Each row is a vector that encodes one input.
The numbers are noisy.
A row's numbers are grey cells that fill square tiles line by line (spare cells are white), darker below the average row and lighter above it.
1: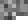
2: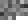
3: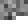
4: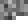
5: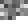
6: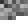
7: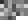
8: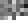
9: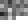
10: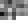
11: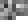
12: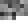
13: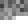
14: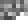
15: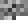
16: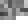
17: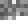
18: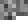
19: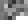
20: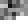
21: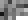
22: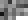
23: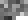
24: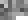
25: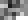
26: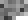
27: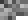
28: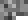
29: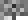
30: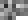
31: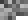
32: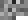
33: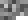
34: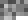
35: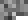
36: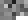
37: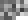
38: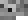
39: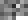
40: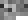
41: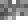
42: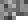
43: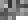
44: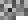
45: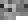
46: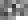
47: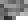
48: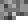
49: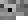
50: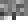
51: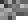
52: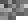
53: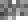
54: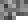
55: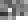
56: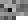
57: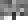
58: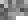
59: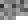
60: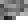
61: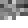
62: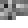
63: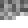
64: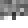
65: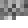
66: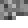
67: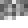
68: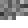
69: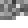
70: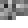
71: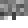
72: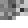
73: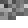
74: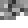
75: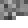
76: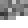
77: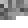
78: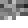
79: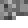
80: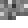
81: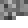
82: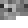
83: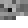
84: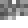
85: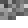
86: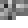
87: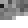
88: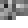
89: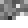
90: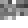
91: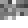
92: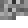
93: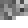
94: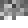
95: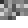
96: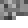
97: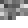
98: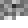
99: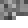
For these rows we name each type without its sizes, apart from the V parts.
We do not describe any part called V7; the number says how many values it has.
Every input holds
a value of V7, together with either a point on a circle and a true/false value, or a fixed value.
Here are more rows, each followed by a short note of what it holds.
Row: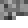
a value of V7
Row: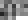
a point on a circle, a true/false value and a value of V7
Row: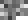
a value of V7
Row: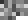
a value of V7
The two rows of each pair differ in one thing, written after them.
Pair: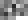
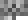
the place on the circle
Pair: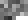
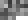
the true/false value
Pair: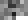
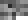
the value of V7
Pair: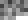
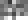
the true/false value
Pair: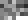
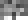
the value of V7
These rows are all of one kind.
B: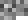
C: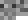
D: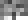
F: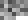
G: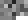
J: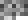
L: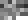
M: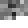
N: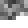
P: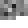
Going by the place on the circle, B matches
D, F, J and L.
